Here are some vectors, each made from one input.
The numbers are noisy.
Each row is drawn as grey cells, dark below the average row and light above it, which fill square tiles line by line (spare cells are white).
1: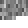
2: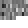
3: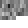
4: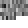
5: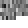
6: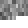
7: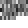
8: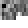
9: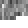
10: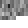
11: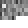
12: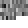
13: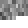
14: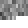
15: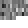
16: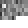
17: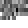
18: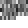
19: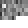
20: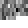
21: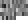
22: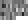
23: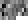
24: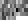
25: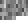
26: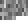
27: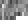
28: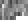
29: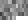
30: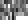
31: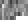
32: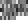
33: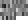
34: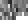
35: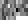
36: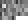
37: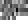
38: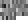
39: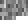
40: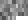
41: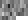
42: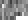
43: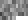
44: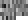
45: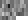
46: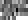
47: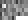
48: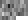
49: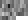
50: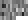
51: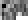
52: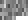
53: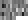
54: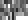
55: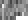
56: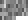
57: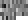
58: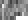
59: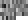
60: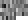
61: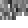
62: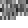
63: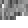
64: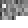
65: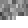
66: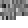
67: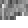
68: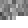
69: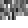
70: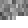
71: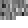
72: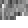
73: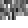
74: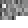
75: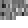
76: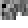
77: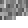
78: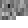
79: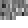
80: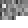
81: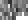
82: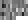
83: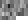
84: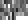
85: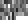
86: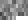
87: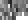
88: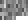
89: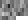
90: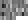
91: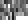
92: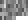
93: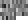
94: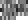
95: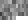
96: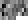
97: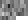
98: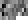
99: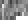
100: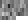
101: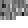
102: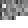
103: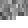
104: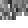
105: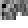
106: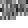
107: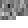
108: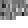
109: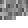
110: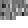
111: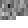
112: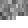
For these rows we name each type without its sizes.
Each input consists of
a point on a line and a true/false value.
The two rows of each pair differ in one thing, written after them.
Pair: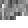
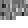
the place on the line
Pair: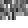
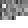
the true/false value
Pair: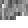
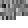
the place on the line
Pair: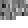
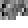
the true/false value
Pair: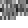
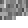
the true/false value
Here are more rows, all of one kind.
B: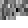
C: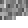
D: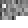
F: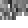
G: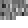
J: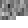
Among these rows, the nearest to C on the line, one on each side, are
F and J.
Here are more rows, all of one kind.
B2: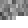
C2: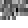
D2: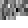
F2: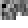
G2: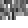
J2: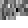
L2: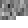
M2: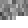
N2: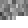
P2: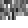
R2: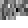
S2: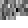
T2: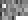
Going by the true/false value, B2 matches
L2, M2, N2 and T2.
